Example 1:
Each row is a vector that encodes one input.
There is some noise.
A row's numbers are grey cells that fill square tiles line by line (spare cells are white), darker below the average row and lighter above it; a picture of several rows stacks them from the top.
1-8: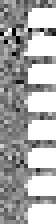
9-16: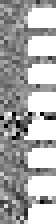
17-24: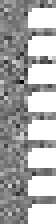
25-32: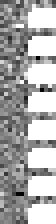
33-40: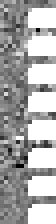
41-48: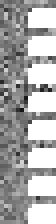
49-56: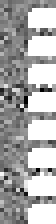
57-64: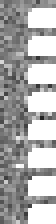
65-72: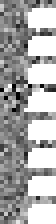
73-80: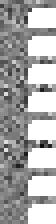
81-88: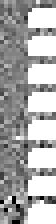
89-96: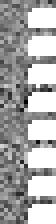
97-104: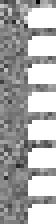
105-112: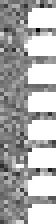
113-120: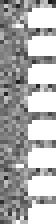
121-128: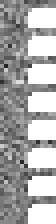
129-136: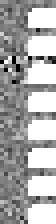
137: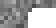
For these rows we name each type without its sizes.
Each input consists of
either a fixed value, or a node of a tree and a true/false value.
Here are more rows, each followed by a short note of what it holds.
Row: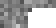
a node of a tree and a true/false value
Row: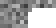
a node of a tree and a true/false value
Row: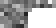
a node of a tree and a true/false value
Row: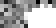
a node of a tree and a true/false value
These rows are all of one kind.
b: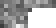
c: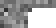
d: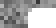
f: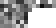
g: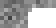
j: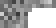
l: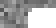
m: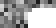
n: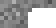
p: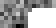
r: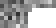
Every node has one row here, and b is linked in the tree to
n.
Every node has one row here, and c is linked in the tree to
m.
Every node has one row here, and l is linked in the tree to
n.
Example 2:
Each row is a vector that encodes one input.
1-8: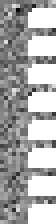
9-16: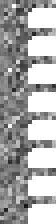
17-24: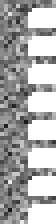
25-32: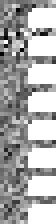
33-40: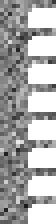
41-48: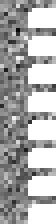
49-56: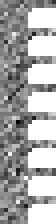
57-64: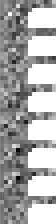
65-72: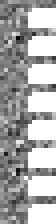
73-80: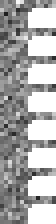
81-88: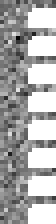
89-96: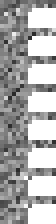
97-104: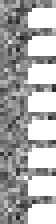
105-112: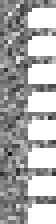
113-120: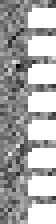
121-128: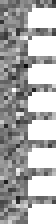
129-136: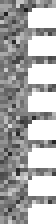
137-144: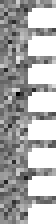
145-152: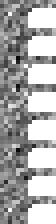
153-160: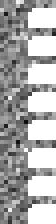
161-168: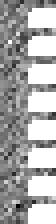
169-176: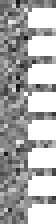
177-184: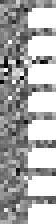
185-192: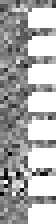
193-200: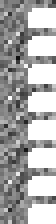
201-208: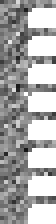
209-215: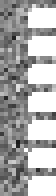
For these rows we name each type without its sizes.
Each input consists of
a list of points on a line.
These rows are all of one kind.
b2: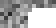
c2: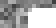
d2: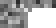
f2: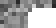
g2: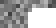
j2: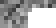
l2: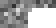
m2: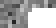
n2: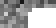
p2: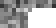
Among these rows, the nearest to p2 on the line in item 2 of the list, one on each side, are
c2 and j2.
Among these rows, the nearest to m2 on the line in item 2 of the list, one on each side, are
f2 and n2.
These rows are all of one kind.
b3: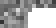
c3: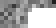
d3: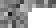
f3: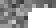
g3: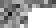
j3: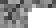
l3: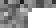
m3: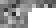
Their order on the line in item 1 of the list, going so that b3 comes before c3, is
b3, m3, f3, l3, d3, j3, c3, g3.
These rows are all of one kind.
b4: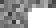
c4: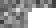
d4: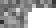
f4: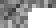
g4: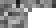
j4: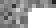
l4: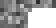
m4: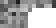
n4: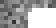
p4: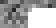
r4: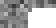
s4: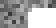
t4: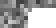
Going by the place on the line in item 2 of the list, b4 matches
c4, j4, l4 and n4.
